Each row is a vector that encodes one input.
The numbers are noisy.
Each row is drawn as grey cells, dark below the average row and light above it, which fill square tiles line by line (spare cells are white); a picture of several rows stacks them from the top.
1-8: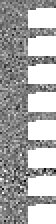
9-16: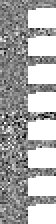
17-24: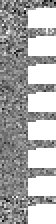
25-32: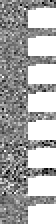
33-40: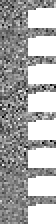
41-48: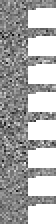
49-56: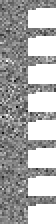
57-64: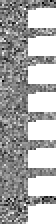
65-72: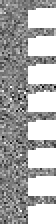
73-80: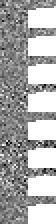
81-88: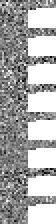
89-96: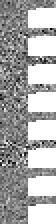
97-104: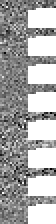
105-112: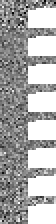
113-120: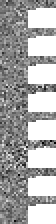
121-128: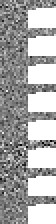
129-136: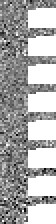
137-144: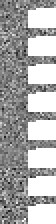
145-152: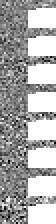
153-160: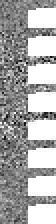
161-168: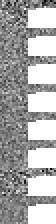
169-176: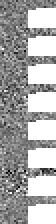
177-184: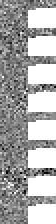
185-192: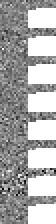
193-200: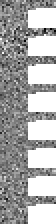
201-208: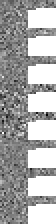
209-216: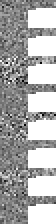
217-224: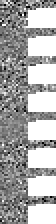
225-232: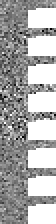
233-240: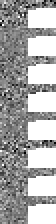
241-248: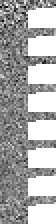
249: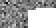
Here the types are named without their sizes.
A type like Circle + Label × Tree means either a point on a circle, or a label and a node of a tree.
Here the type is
Label × (Tree + Unit) + Line.
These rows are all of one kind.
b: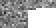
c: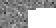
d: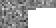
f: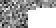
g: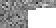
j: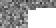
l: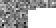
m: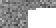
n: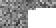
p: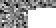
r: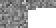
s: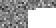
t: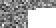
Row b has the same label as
c and d.
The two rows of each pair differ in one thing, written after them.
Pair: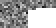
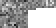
the label
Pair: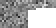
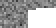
the label
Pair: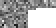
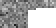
the node of the tree
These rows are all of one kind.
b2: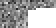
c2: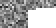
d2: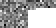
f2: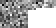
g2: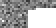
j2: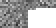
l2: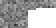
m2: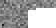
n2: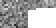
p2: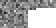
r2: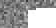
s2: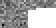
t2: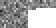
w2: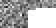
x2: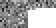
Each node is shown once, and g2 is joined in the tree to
c2, f2 and w2.
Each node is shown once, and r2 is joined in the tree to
p2 and x2.
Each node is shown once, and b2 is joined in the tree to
l2.
